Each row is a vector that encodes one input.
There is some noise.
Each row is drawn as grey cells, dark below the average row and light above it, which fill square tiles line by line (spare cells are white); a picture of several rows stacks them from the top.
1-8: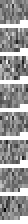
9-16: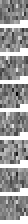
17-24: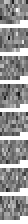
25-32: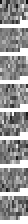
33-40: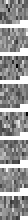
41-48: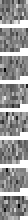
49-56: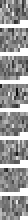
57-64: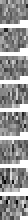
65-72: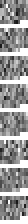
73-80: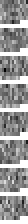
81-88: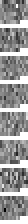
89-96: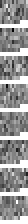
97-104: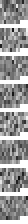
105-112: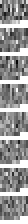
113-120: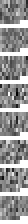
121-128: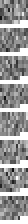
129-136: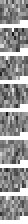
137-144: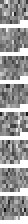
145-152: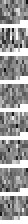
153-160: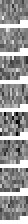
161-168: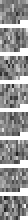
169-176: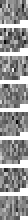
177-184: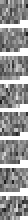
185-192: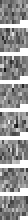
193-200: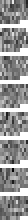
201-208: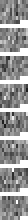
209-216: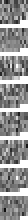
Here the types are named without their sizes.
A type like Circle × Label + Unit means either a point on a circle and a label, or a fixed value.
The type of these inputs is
(Circle + Line) × Line.
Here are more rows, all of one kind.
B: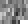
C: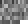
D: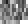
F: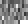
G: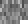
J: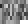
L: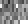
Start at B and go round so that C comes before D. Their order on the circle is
B, F, G, J, C, D, L.
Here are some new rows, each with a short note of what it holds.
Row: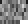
a point on a circle and a point on a line
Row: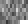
a point on each of two lines
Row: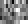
a point on each of two lines
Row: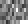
a point on each of two lines
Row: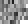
a point on a circle and a point on a line
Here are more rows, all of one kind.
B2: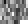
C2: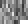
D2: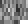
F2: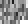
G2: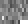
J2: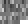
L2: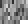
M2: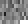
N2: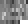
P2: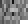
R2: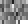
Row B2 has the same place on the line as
C2, D2, F2 and L2.
